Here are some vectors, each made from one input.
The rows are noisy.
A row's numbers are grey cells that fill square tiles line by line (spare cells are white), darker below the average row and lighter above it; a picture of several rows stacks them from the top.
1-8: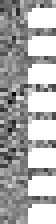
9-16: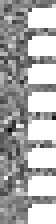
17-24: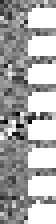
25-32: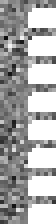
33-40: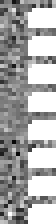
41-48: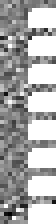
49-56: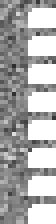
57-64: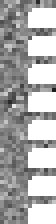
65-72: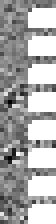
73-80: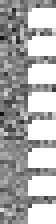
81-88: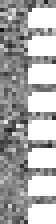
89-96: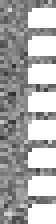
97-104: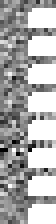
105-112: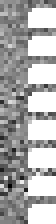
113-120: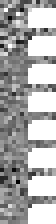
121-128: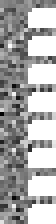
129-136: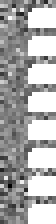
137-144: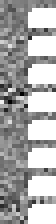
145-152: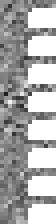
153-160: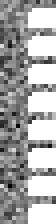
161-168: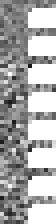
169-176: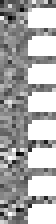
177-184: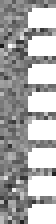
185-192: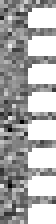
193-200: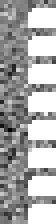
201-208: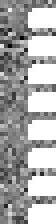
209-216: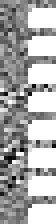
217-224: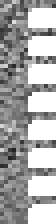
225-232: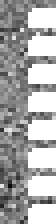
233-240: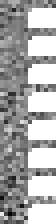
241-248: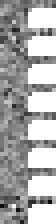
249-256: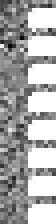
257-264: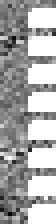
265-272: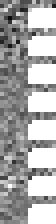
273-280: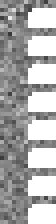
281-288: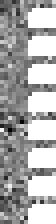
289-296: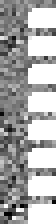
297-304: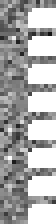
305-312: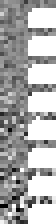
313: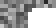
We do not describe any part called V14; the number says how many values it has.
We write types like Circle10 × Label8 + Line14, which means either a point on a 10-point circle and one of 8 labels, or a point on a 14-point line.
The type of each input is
Bool × V14 + Label8.
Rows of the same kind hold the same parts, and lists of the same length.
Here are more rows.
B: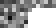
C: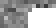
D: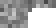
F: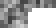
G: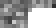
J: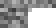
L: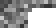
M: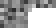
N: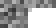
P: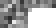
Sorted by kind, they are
B, L
C, D, F, G, J, M, N, P

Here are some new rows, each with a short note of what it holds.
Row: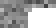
a true/false value and a value of V14
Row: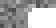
a true/false value and a value of V14
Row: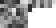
one of 8 labels
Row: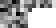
one of 8 labels
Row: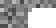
a true/false value and a value of V14
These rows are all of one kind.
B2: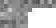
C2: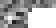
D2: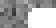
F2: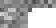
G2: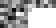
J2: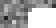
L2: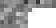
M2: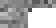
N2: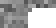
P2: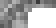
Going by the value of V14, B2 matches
F2, G2, L2 and M2.
